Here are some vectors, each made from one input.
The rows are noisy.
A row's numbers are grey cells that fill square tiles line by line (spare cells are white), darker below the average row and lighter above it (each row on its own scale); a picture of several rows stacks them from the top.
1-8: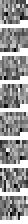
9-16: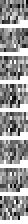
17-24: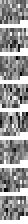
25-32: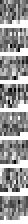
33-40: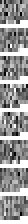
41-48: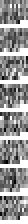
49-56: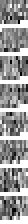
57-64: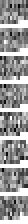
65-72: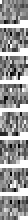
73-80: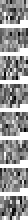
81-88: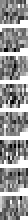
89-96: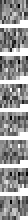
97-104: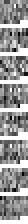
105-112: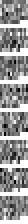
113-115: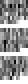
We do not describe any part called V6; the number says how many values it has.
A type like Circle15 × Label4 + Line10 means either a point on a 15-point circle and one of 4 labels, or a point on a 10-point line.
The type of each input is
(Bool × Circle8 + Unit) × V6.
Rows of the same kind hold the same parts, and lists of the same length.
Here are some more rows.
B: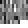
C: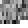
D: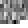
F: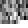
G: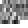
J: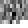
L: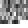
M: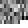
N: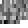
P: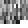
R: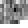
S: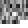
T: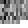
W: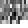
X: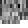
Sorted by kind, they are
B, C, D, F, G, L, M, N, P, S, T, X
J, R, W

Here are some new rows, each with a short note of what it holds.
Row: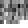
a value of V6
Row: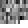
a point on an 8-point circle, a true/false value and a value of V6
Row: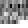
a value of V6
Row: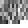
a point on an 8-point circle, a true/false value and a value of V6
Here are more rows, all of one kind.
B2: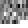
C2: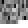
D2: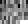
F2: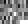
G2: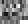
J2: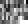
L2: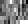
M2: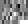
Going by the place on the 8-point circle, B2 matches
C2 and G2.
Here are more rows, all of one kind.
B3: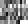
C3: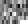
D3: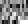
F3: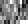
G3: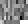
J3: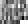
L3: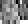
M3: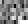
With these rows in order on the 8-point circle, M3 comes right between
C3 and D3.
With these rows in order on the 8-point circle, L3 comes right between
B3 and C3.
